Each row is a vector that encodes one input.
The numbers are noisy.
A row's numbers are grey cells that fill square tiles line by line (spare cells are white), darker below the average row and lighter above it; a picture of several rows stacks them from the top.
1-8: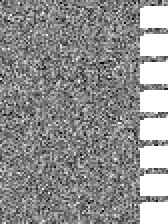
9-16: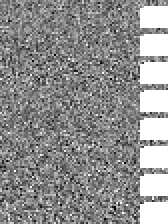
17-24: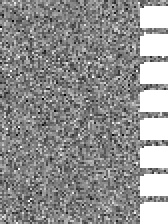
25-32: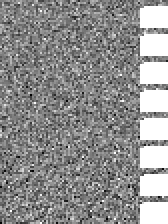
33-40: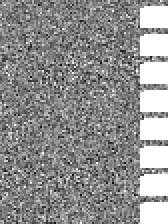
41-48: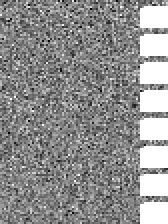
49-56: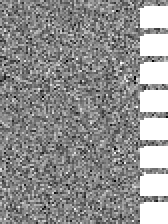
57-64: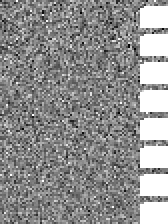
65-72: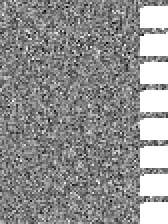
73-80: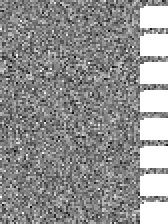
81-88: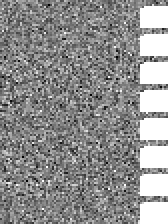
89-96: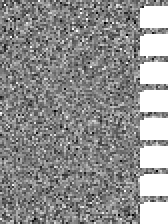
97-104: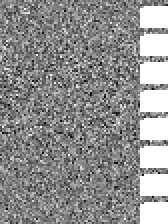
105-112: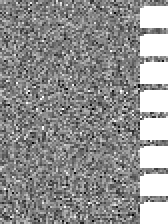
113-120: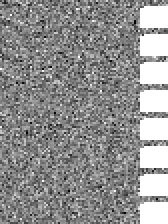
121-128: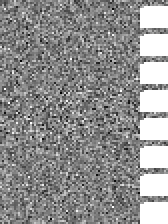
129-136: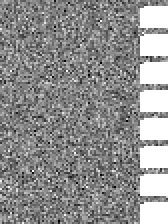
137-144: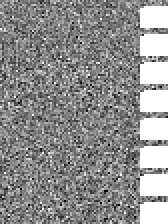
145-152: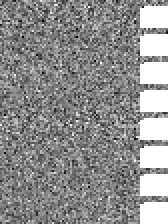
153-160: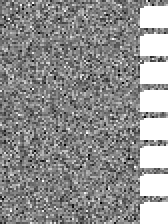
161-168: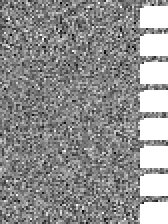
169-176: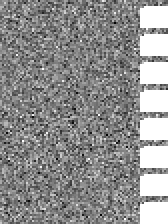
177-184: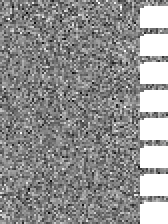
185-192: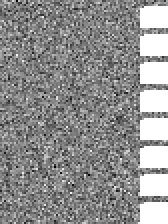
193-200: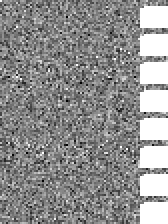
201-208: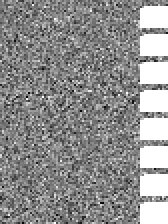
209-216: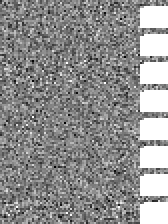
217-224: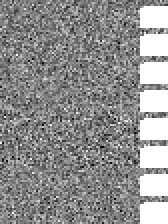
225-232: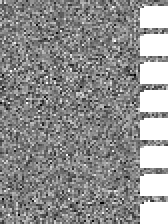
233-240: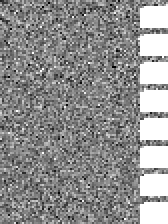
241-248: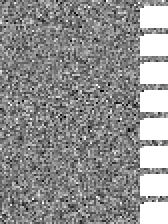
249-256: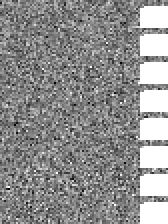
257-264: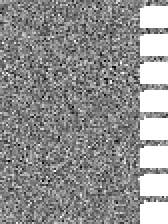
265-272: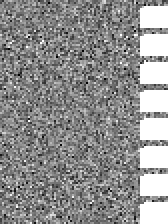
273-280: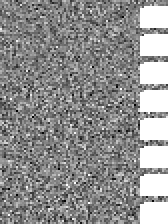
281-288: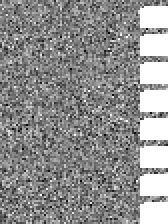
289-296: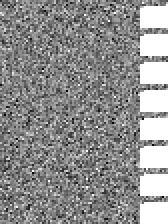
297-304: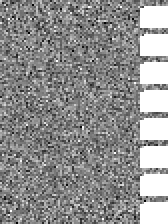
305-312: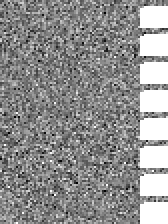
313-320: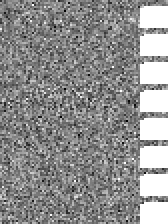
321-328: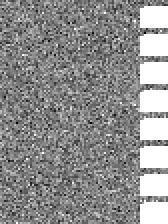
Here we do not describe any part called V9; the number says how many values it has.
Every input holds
a point on a 12-point line, together with either four true/false values, or a value of V9.
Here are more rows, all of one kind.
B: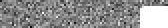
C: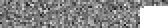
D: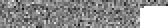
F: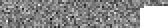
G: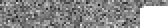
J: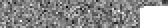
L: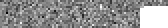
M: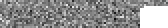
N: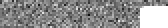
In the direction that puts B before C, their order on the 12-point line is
M, D, G, N, B, F, L, C, J.
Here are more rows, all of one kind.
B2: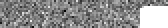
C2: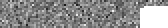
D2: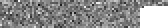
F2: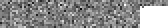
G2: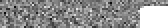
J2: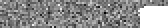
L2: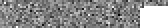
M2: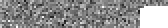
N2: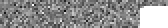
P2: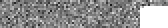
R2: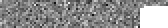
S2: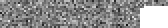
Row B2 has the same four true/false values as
F2, M2 and N2.
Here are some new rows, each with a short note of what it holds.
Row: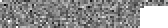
a point on a 12-point line and four true/false values
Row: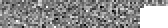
a point on a 12-point line and a value of V9
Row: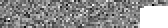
a point on a 12-point line and a value of V9
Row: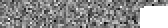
a point on a 12-point line and a value of V9
